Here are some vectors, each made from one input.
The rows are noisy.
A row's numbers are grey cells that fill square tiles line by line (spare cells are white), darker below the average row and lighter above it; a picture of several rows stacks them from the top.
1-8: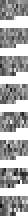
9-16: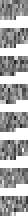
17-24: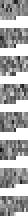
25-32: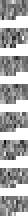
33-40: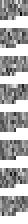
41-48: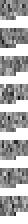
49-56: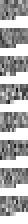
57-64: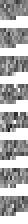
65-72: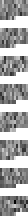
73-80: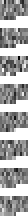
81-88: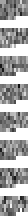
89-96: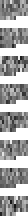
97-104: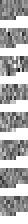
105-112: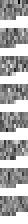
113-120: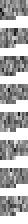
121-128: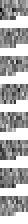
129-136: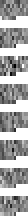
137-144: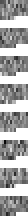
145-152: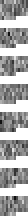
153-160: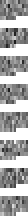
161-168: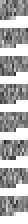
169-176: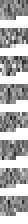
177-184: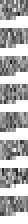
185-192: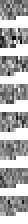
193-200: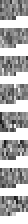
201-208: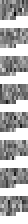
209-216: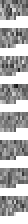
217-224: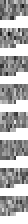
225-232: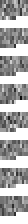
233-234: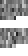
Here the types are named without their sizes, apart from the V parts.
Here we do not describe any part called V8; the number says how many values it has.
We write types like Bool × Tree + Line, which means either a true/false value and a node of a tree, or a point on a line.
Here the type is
Circle × Line × V8.
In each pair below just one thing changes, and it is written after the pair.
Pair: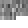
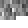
the place on the line
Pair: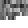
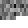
the place on the circle
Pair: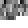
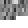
the place on the line
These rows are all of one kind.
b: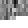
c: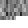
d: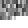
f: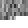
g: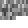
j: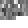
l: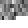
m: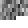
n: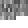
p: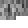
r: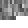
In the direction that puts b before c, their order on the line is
n, r, g, b, d, l, f, p, c, j, m.
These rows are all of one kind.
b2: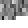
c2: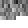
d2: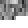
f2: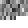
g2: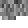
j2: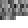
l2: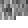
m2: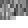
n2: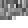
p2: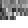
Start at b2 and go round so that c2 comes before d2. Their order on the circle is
b2, g2, n2, f2, l2, c2, m2, j2, p2, d2.
